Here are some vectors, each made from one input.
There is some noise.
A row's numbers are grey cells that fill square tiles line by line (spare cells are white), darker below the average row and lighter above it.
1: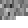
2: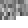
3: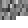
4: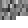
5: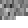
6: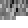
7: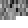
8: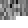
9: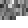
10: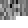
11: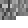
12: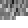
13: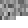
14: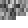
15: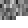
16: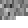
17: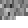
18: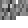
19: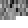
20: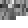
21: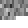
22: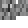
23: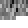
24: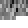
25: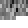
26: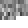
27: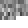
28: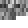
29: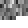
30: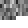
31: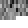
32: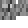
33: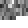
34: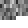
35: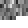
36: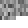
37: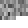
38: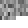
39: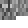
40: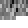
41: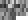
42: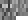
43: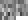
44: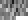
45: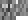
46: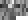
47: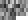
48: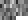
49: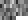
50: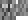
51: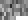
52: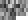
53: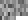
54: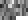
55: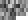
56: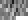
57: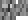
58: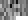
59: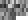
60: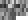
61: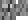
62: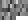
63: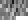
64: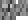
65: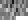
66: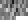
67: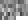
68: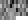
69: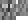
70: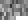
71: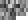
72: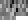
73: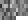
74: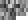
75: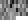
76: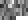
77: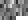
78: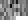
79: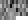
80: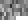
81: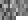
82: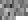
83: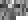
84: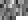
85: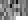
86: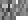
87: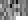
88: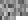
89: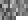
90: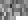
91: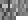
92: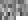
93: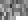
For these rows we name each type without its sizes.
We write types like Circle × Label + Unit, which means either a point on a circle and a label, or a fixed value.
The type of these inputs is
Circle + Line.
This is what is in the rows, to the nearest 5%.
About 50% of them hold a point on a circle. The rest hold a point on a line.
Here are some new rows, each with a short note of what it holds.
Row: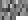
a point on a line
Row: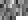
a point on a line
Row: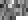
a point on a line
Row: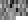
a point on a circle
